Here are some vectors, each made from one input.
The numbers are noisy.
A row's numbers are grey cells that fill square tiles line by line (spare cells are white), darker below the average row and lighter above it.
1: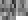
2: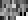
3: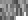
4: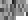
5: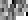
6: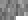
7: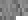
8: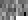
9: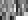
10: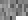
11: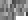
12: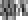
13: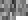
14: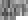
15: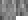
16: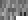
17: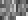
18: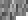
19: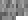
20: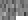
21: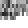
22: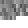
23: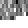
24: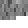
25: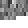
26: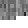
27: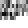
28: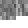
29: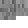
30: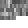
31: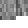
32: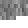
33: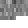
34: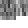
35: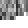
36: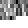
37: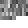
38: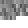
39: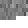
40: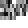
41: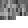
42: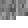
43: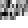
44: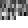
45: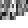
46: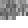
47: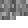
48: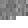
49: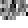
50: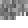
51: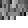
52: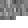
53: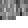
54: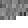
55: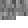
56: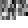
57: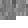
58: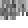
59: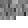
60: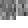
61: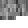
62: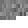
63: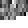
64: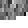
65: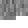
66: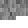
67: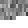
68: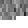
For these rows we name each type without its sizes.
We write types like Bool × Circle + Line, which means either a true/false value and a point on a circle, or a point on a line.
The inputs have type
List(Line).
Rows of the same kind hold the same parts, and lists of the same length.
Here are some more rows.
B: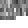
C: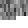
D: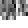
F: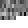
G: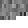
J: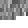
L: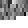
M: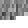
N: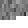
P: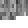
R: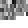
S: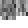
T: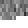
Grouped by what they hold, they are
B, D, J, L, P, S
C, F, G, M, N, R
T

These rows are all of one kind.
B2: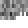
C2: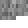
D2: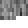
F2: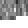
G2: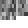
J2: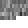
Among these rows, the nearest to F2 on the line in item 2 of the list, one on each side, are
C2 and D2.
